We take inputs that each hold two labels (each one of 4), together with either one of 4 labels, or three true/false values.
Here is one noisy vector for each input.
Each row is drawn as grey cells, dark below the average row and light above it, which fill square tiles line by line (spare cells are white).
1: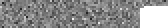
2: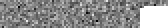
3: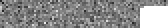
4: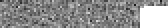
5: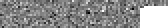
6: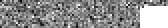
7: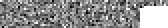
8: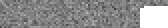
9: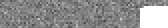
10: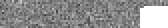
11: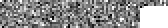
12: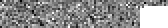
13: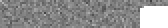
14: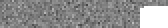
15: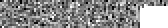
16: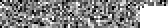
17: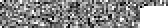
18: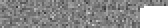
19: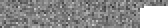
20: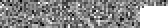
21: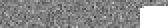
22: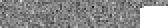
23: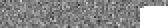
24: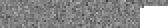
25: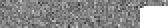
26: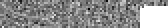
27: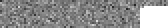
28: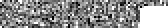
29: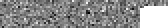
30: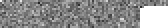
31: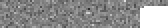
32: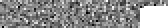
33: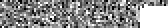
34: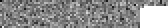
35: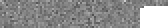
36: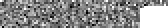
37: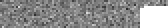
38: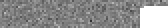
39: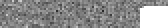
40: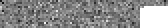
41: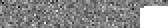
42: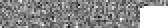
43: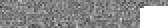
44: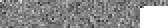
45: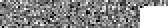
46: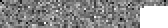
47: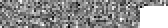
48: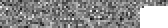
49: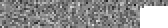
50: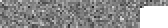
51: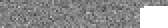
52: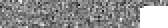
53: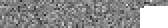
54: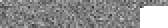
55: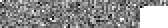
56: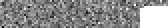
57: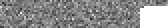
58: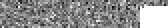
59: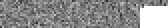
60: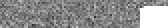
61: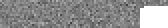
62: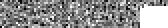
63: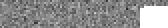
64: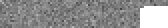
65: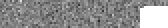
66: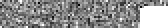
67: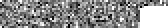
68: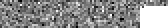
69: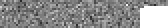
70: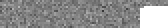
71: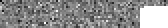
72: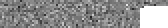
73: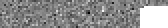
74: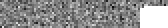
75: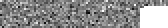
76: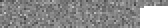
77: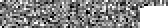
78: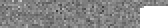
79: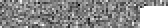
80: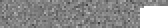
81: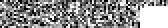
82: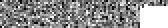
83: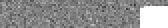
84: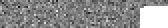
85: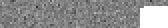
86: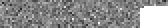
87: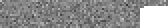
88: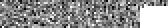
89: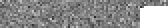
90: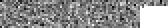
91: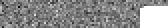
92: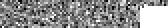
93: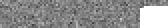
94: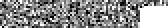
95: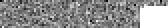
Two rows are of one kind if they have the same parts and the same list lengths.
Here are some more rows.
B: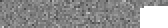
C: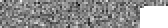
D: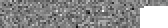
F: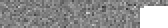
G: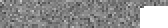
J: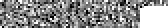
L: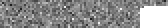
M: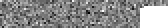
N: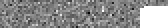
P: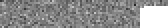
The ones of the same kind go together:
B, C, F, G, P
D, J, L, M, N

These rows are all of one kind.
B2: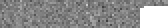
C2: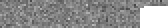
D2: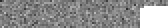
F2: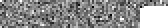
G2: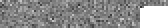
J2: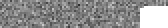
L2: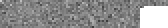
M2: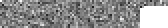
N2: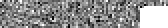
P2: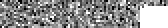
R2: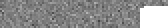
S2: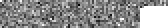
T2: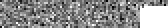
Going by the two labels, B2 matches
G2, L2, N2 and R2.
